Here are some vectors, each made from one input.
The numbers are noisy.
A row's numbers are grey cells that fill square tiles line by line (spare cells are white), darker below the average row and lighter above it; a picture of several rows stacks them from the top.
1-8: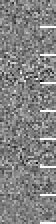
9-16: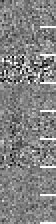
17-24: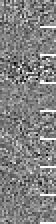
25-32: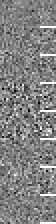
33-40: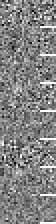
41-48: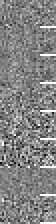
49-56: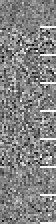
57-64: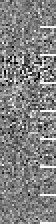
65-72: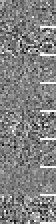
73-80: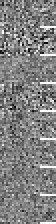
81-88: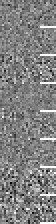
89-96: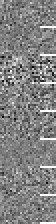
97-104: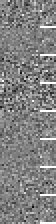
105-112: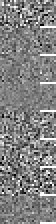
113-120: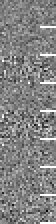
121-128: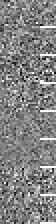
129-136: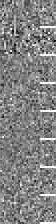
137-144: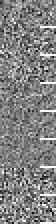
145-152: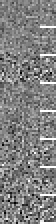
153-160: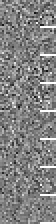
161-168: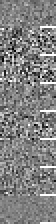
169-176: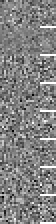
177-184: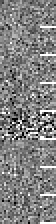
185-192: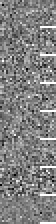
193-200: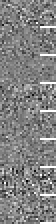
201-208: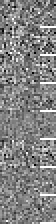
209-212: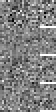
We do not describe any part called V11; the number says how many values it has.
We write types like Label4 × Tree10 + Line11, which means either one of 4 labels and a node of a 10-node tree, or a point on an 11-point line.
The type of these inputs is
Line6 × List2(Label4 × V11).
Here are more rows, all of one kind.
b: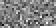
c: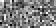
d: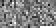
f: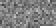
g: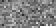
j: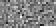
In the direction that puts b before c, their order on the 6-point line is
b, g, d, j, f, c.
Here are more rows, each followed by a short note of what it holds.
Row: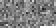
a point on a 6-point line, together with a list of one item
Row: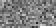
a point on a 6-point line, together with a list of two items
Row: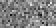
a point on a 6-point line, together with the empty list
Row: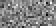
a point on a 6-point line, together with the empty list
